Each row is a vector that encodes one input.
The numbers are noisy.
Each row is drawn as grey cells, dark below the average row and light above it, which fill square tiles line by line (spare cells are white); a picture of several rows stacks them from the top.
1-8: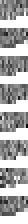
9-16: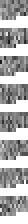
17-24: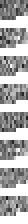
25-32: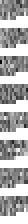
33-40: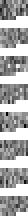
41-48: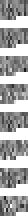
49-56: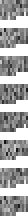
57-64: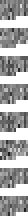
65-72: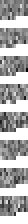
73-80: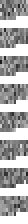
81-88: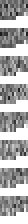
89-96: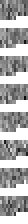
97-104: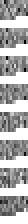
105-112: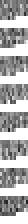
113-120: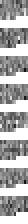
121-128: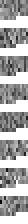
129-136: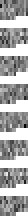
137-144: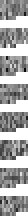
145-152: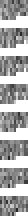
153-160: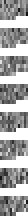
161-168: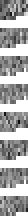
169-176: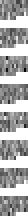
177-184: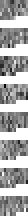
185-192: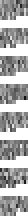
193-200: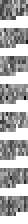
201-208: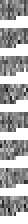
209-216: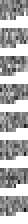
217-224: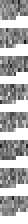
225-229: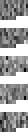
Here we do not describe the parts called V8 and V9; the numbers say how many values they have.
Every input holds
a value of V8 and a value of V9, together with either a point on a 7-point line, or a list of up to three points on a 4-point line.
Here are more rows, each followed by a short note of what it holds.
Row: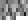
a point on a 7-point line, a value of V8 and a value of V9
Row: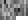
a value of V8 and a value of V9, together with the empty list
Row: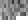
a value of V8 and a value of V9, together with a list of three items
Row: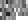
a point on a 7-point line, a value of V8 and a value of V9
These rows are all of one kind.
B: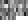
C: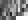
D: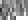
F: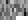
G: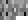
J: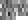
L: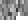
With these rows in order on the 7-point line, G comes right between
B and C.
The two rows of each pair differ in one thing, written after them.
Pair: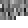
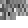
the value of V8
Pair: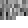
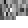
the value of V8
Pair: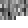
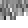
the value of V8
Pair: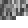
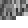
the value of V9
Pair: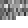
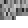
the value of V8
